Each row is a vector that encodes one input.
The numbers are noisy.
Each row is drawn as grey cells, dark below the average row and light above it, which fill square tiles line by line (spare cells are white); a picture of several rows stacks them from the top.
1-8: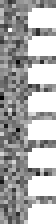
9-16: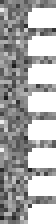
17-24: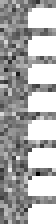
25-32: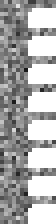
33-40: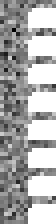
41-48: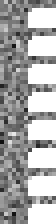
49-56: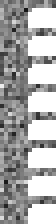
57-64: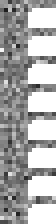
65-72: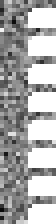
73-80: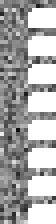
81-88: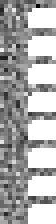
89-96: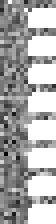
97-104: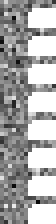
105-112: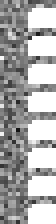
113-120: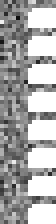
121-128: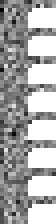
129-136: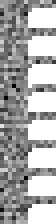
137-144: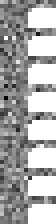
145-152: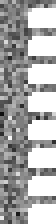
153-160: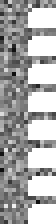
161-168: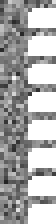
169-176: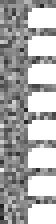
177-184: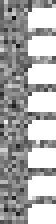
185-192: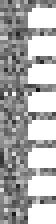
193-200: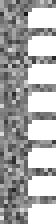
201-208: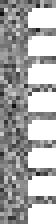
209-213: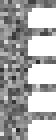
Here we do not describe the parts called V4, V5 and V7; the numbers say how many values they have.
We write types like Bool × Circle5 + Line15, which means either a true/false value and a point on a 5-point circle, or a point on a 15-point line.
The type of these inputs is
(Bool × V5 + V4) × (Circle6 + Unit) × Line9 × V7.
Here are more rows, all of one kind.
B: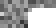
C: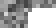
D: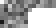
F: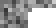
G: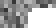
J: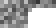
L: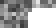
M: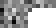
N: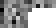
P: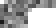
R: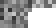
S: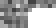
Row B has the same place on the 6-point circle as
D, F, M and N.
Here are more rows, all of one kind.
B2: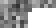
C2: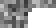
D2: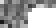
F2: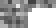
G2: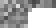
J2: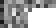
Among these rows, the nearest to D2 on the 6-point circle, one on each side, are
F2 and J2.
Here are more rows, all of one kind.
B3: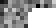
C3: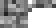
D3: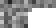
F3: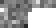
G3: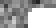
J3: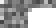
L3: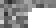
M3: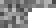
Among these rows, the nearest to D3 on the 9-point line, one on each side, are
G3 and L3.
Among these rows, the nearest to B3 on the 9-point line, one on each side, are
C3 and M3.
